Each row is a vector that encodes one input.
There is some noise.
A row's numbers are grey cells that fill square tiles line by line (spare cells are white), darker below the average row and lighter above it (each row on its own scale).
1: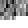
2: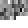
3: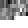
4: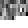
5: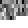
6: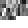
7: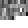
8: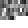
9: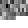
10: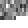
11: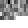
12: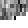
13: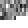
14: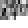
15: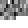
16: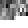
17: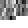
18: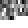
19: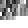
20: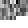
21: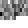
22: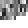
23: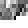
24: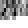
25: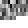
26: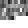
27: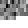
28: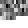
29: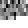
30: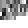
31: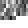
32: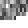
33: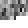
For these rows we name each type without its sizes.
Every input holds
a point on a line.
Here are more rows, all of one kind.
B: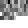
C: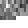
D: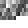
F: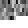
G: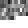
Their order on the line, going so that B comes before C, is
F, B, G, C, D.
